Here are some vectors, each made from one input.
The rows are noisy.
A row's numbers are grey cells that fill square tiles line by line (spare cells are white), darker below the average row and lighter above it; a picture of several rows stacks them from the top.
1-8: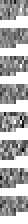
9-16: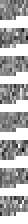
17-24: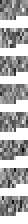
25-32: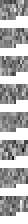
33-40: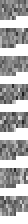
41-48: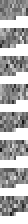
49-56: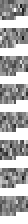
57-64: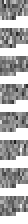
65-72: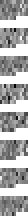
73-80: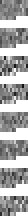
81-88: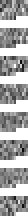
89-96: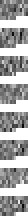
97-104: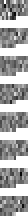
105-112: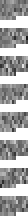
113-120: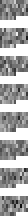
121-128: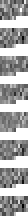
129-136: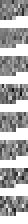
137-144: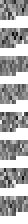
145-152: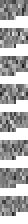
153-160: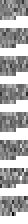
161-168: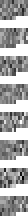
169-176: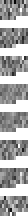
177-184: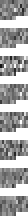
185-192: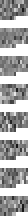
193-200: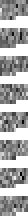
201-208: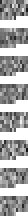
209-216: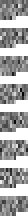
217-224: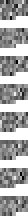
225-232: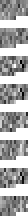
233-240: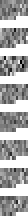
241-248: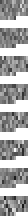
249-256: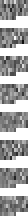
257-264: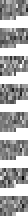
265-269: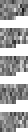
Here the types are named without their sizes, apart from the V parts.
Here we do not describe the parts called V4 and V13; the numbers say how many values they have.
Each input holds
a value of V4, together with either a point on a circle and a point on a line, or a value of V13.
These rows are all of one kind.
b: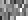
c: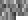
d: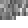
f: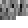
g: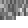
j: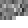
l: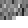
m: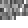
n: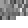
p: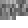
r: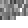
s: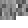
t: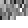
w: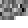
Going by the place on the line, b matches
c, d and r.
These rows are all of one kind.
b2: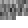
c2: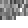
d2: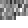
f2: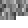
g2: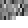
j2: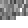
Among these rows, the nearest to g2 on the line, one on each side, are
c2 and j2.
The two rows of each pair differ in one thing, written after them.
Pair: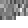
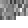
the place on the line
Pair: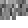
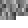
the place on the circle
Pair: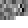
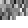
the value of V4
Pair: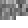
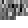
the value of V4
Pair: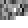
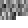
the value of V4
